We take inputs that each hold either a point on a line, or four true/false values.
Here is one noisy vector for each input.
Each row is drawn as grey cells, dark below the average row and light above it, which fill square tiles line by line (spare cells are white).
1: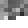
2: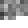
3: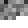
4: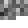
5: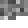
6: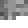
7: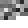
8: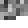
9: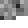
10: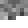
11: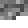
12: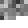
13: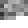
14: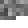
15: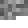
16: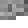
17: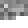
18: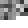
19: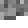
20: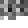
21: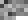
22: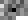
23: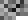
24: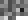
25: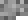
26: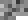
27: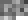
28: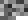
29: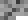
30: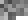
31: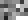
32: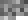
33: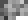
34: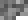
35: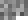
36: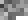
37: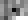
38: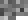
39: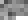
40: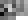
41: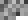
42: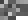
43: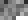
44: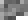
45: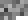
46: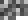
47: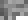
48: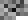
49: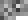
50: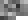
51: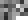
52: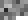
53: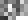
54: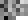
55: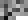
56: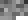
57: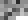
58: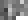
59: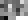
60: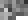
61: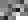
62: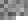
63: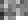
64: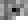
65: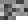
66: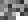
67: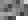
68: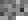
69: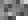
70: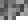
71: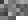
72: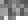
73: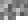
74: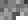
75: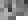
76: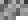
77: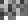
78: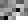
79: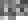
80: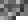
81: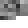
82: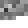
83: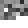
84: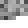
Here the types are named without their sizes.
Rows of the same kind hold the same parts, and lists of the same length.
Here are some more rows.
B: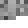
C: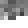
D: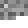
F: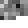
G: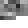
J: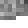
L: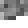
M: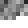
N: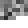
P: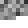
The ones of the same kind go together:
B, C, D, J, L, M, P
F, G, N

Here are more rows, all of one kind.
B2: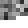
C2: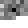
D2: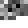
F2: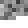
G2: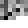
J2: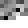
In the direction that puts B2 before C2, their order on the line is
B2, J2, G2, F2, C2, D2.
